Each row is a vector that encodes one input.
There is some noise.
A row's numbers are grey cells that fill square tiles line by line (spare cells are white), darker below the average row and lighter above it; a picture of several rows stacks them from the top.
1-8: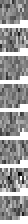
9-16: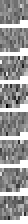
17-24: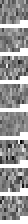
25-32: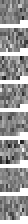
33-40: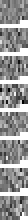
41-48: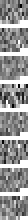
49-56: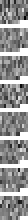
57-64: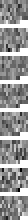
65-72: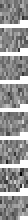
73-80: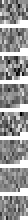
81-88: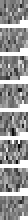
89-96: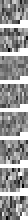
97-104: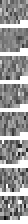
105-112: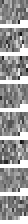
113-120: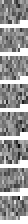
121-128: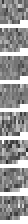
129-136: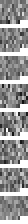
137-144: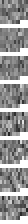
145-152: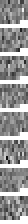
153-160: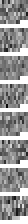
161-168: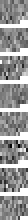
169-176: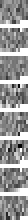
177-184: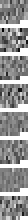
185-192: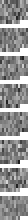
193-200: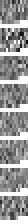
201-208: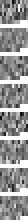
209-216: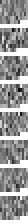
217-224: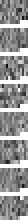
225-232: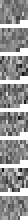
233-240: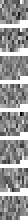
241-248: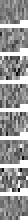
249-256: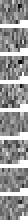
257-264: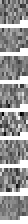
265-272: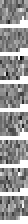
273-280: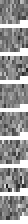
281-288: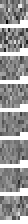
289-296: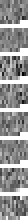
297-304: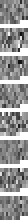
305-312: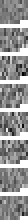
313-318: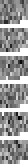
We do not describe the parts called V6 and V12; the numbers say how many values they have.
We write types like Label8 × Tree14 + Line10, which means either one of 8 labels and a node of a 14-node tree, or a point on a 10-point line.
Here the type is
Label5 × Label5 + Line7 × (Line9 + V6) + V12.
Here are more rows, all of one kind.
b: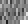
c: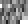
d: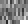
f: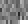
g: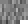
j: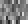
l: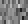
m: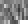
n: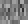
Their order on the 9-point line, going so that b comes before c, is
j, m, n, g, l, b, c, d, f.
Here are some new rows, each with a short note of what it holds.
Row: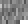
a point on a 7-point line and a point on a 9-point line
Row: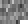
a point on a 7-point line and a point on a 9-point line
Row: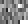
a point on a 7-point line and a point on a 9-point line
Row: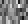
a point on a 7-point line and a value of V6
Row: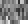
a point on a 7-point line and a point on a 9-point line
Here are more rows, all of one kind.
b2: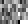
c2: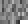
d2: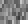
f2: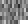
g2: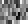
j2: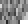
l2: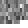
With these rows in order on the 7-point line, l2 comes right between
b2 and j2.
